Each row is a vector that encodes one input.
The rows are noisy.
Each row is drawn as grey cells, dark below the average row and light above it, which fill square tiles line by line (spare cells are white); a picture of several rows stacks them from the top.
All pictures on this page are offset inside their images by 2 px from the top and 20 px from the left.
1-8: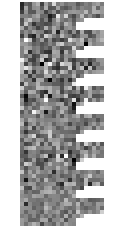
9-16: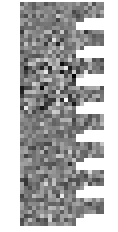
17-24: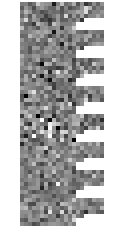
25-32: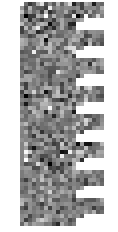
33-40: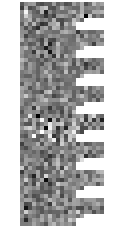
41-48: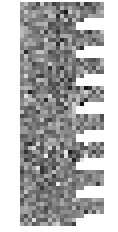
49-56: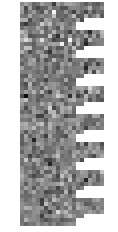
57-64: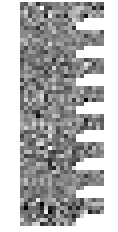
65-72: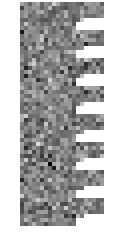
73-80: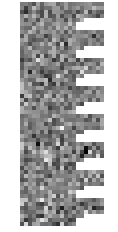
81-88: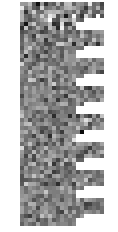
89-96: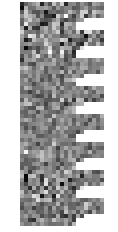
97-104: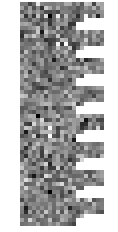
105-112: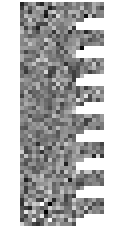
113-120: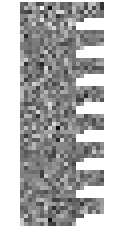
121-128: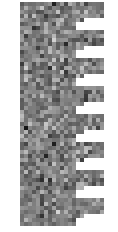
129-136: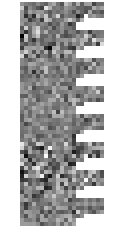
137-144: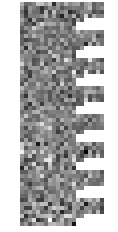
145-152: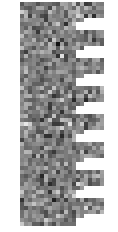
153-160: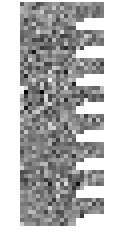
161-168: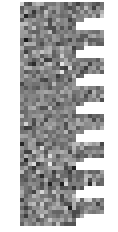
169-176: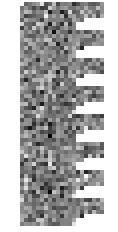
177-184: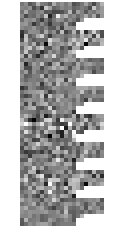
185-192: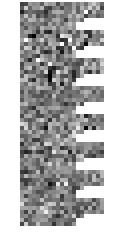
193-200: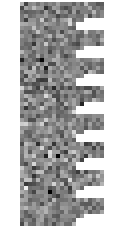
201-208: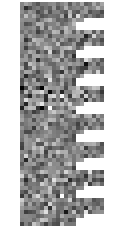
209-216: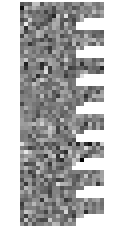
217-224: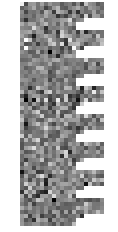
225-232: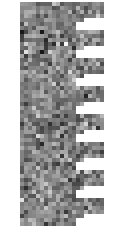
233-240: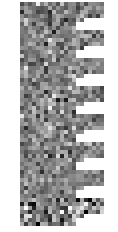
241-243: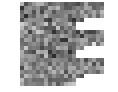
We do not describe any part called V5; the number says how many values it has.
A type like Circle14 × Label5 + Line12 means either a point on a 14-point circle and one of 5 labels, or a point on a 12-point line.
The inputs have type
Line12 × Line12 + Line16 × V5.
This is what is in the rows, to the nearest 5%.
About 50% of them hold a point on each of two 12-point lines. The rest hold a point on a 16-point line and a value of V5.
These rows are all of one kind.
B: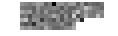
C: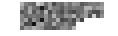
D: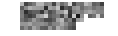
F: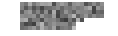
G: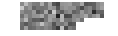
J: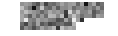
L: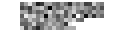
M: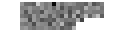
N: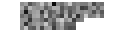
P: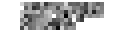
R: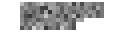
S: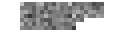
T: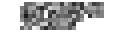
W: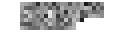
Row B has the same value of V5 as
C, F, M and W.
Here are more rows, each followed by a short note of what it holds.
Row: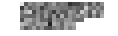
a point on a 16-point line and a value of V5
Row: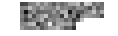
a point on each of two 12-point lines
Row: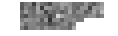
a point on each of two 12-point lines
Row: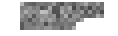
a point on each of two 12-point lines
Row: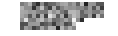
a point on a 16-point line and a value of V5
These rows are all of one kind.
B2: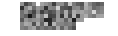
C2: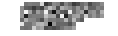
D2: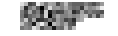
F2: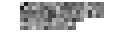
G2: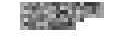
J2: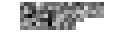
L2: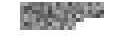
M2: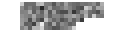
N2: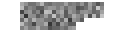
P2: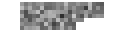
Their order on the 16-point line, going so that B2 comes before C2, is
J2, B2, P2, G2, N2, C2, F2, L2, M2, D2.
